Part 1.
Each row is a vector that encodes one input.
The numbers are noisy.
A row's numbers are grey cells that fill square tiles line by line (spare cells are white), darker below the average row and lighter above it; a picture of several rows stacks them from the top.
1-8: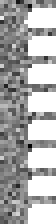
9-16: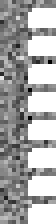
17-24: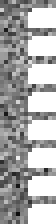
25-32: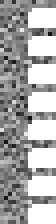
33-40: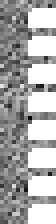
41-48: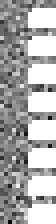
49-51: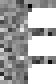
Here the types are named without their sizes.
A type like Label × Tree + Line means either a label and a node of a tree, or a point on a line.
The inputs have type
Line.
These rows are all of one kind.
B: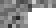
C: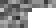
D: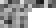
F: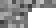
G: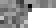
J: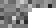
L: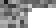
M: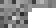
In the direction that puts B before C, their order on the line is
D, J, M, F, G, B, C, L.
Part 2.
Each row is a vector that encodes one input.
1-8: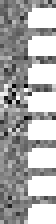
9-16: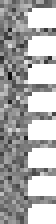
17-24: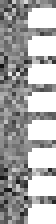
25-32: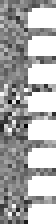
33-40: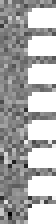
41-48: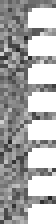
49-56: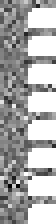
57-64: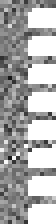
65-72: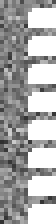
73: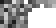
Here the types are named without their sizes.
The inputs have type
Bool × Bool × Bool + Unit.
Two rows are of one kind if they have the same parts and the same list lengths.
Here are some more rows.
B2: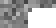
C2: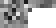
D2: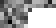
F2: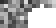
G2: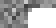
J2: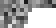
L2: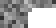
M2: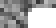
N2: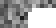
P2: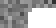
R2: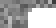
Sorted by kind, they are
B2, C2, G2, J2, L2, M2, N2, P2, R2
D2, F2

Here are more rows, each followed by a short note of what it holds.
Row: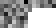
three true/false values
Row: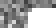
three true/false values
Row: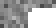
three true/false values
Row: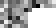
three true/false values
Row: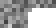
three true/false values
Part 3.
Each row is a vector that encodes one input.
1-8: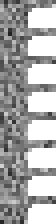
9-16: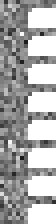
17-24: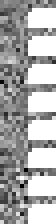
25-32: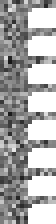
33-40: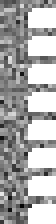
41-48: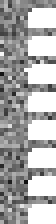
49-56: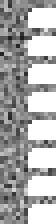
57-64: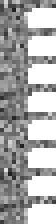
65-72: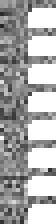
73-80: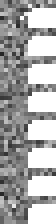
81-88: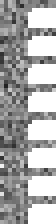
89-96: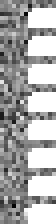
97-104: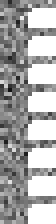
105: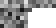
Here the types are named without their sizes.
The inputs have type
Bool × Bool × Bool.
